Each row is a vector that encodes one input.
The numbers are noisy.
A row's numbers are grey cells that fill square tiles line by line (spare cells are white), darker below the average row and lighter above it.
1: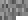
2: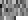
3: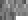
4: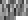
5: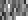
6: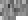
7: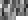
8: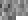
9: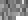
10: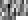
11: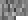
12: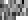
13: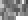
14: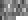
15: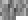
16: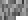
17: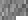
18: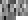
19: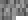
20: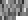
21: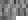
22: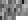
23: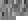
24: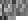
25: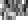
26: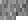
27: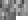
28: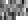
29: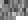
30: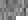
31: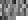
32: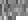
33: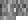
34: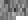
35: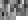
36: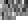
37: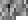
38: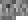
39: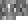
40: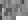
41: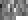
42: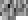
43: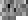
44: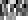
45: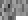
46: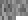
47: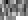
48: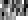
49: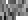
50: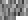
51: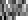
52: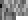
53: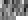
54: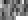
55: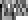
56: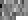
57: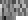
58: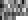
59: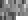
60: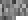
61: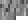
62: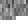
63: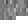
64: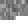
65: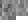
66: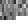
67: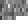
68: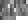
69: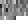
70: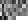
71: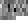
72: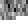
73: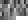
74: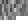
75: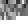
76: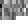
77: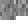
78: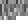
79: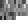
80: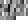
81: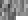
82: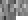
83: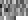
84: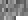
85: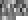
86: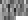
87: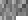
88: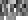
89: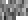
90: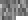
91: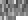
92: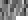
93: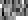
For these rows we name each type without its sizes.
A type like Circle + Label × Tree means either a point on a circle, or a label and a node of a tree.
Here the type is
Line + List(Circle).
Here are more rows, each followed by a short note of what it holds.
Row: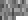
a list of two items
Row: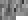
the empty list
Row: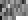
the empty list
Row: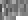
the empty list
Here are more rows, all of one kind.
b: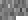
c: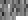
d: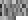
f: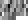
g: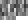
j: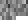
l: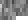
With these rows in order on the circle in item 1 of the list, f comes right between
c and d.
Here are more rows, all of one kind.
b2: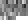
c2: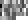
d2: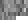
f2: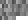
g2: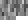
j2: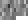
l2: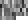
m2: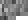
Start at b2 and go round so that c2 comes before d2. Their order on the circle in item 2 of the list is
b2, c2, j2, m2, l2, g2, f2, d2.
